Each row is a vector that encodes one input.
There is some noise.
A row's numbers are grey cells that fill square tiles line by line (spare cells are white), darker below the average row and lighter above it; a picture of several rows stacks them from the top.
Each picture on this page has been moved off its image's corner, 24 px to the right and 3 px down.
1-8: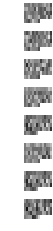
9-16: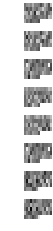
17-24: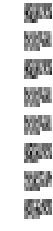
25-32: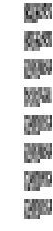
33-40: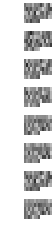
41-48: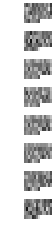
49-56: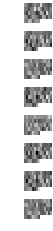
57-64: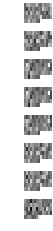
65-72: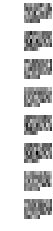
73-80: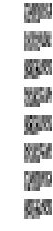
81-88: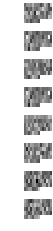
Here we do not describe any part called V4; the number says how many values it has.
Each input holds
either a point on an 8-point line, or a true/false value and a value of V4.
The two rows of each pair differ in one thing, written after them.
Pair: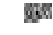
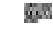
the true/false value
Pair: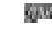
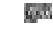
the value of V4
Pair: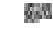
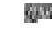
the value of V4
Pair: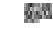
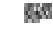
the true/false value
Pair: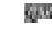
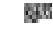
the true/false value
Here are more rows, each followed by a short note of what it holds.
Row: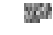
a point on an 8-point line
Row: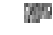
a point on an 8-point line
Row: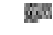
a true/false value and a value of V4
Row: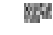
a point on an 8-point line
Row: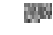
a point on an 8-point line
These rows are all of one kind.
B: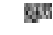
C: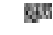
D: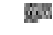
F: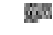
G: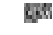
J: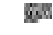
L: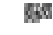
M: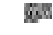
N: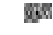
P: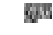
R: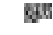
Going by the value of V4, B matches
C, P and R.
